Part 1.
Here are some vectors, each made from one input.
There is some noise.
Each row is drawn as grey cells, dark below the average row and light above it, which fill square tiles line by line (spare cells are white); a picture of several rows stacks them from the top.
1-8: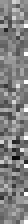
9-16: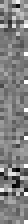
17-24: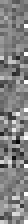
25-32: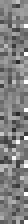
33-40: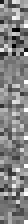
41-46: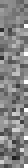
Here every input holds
a point on a 10-point line.
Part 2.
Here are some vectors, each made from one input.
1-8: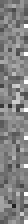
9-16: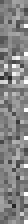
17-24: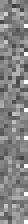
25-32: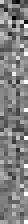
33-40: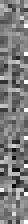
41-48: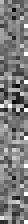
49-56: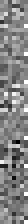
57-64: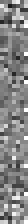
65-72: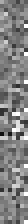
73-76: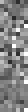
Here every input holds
one of 7 labels.
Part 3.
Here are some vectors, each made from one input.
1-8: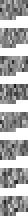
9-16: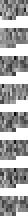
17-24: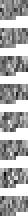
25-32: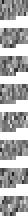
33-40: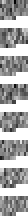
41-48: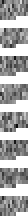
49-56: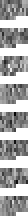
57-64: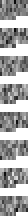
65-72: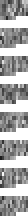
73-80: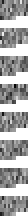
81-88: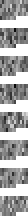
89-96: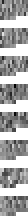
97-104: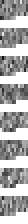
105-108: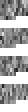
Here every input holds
a point on a 20-point line.
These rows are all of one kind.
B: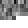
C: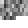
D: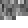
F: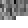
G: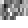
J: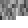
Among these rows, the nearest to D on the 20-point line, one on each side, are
B and J.
